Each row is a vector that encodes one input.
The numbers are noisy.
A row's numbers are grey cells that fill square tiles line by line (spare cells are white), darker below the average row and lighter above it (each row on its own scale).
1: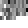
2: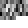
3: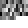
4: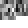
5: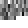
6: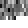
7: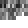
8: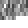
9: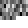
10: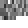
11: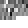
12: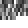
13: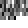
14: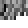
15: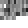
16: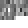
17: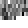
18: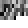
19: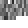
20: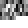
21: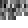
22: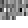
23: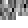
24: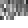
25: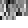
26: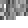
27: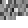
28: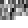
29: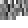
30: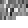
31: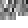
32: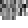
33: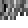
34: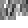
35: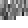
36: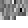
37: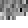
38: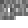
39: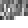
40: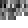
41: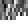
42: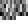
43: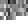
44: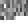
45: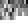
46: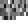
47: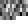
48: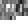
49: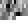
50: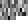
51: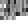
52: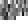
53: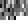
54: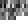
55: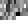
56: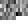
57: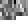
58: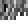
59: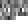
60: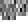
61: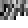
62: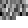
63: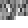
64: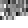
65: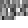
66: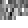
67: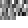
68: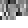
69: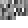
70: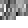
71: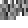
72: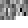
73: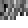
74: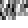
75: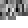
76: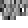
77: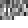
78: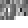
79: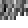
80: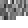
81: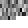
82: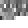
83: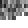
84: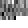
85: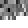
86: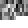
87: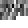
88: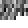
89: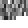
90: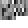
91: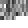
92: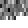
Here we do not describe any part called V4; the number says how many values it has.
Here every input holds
either a point on a 5-point circle, one of 5 labels and a true/false value, or a value of V4.
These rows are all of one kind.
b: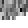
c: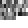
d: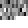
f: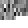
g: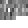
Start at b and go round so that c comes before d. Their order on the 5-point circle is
b, f, c, d, g.
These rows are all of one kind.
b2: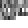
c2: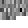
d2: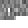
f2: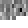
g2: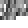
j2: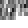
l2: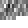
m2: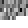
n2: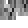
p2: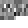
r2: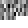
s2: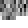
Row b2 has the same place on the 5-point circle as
n2, r2 and s2.
